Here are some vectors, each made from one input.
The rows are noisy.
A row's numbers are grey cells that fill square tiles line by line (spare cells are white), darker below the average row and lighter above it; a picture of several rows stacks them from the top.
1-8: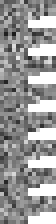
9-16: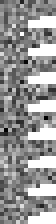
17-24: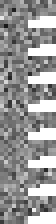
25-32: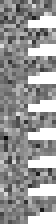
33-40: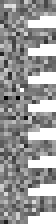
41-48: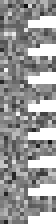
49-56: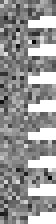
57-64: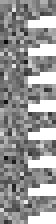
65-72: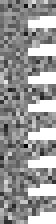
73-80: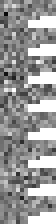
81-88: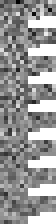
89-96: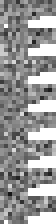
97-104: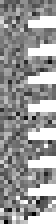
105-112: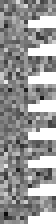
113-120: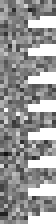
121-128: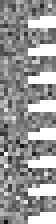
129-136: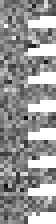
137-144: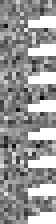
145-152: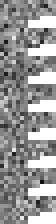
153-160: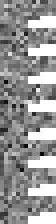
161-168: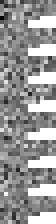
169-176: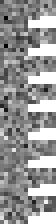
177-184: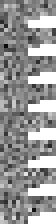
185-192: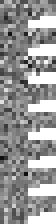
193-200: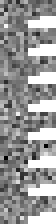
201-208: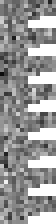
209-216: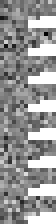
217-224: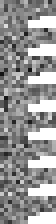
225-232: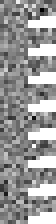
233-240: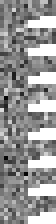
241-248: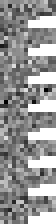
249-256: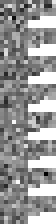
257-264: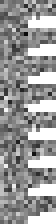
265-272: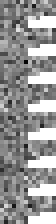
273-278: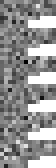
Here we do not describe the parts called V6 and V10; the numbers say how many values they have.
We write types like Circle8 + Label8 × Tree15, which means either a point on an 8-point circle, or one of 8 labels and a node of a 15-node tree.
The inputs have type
Line8 + (Line9 + V6) × V10.
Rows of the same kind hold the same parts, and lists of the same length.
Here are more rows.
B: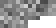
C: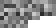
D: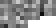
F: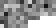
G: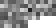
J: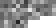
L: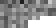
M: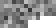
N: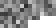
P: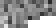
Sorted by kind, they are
B, C, D, J
F, G, L, M, N
P

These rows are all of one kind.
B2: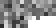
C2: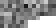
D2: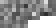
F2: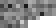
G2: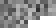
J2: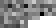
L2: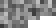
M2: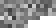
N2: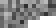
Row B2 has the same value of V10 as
D2 and J2.
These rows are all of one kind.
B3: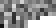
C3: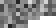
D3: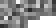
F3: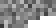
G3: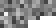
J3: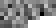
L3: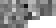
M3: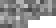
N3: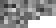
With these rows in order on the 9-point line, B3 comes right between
F3 and N3.
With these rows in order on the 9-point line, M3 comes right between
D3 and G3.
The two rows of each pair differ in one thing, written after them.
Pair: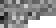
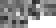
the value of V10
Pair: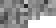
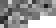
the value of V6
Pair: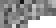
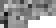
the value of V6
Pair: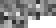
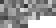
the value of V6
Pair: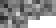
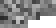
the value of V10
